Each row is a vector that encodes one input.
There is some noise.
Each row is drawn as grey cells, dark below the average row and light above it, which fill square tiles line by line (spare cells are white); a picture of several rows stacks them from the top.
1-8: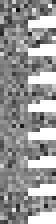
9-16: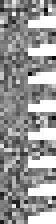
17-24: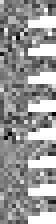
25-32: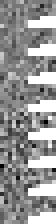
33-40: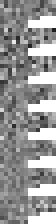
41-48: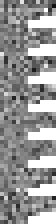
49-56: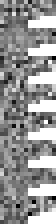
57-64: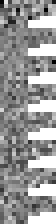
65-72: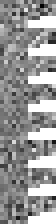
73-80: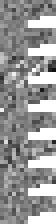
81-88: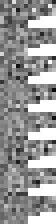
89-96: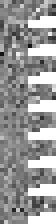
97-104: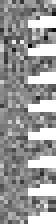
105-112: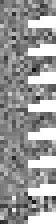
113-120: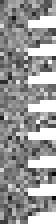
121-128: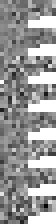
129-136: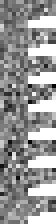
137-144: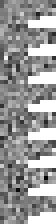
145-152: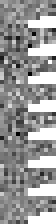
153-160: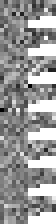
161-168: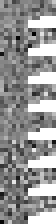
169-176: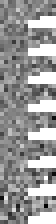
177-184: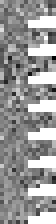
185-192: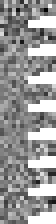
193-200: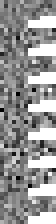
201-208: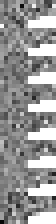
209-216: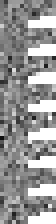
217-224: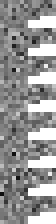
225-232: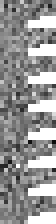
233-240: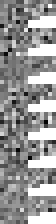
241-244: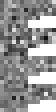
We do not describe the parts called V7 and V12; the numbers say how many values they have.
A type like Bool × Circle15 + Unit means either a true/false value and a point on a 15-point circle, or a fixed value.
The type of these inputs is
Bool × (Line6 + V12) + V7.
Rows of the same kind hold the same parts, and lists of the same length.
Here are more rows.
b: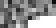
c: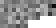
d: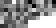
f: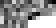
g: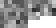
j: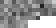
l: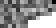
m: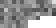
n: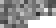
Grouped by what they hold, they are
b, d, f, l
c, j, m
g, n

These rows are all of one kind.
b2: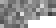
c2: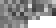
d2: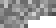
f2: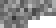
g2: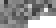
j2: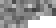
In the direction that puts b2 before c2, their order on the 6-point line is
b2, f2, g2, c2, d2, j2.
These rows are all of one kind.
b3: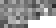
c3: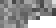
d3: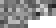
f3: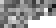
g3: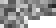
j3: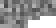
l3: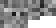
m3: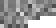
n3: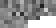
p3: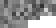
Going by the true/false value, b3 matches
d3, f3, g3 and m3.
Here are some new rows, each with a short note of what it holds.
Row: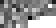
a value of V7
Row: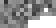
a point on a 6-point line and a true/false value
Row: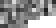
a value of V7
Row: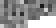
a true/false value and a value of V12
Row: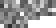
a point on a 6-point line and a true/false value
